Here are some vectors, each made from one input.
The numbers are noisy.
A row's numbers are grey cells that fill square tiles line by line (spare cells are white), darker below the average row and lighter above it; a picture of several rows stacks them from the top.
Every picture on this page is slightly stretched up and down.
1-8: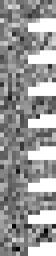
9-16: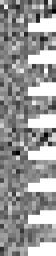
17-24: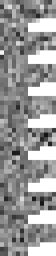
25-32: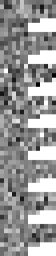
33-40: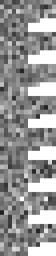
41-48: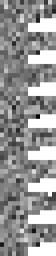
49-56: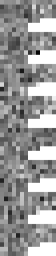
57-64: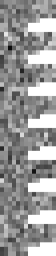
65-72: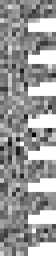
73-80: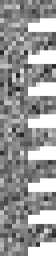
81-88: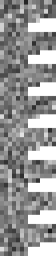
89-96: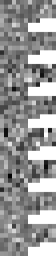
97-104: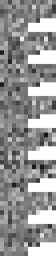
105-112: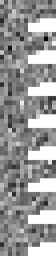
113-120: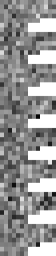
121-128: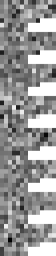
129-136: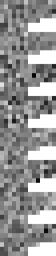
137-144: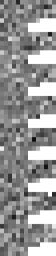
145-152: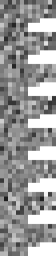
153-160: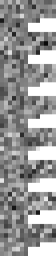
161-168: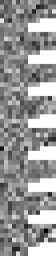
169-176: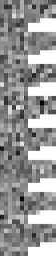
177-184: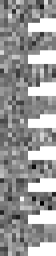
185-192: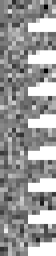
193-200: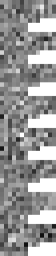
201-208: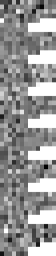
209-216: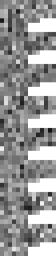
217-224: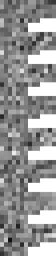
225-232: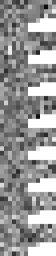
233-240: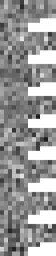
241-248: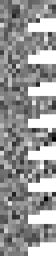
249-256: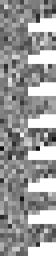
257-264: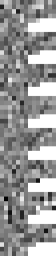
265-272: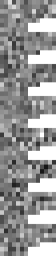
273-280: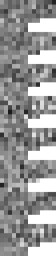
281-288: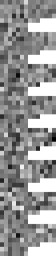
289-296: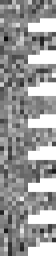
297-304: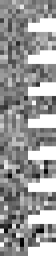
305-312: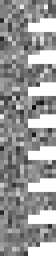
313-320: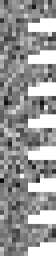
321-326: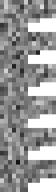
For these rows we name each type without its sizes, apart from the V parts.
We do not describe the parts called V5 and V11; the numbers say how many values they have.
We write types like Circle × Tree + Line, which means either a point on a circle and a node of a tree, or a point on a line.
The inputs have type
(Bool × Circle × V11 + List(V5)) × Circle.
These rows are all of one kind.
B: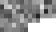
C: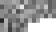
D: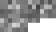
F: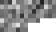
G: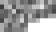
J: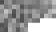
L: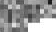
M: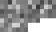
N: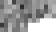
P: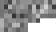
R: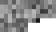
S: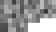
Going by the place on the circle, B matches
D, L and M.
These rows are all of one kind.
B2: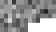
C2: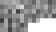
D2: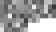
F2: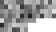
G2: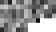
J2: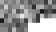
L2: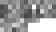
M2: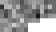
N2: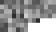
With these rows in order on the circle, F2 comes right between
G2 and N2.
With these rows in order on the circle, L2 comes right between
D2 and M2.
